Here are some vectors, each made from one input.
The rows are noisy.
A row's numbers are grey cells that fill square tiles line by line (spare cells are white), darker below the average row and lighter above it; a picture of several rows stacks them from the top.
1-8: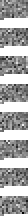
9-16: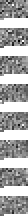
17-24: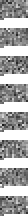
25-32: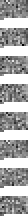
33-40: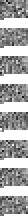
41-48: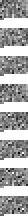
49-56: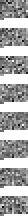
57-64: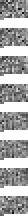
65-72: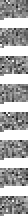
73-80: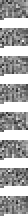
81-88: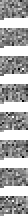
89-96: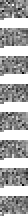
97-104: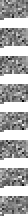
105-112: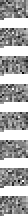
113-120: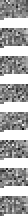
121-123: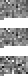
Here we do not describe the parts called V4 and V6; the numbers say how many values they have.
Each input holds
either a point on a 5-point line and a value of V4, or a true/false value and a value of V6.
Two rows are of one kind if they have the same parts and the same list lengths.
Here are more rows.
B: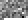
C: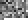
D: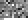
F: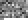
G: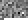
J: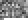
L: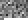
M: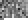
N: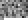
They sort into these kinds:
B, G, L, N
C, D, F, J, M

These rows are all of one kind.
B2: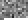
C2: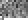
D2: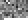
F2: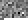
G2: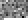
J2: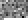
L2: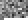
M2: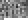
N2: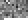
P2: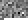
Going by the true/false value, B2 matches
F2, L2 and P2.
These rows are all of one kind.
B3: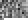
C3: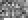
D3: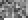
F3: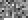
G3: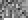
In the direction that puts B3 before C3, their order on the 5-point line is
B3, C3, G3, F3, D3.
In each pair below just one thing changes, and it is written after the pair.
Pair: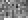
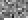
the true/false value
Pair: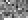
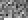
the value of V6
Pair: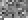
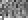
the true/false value
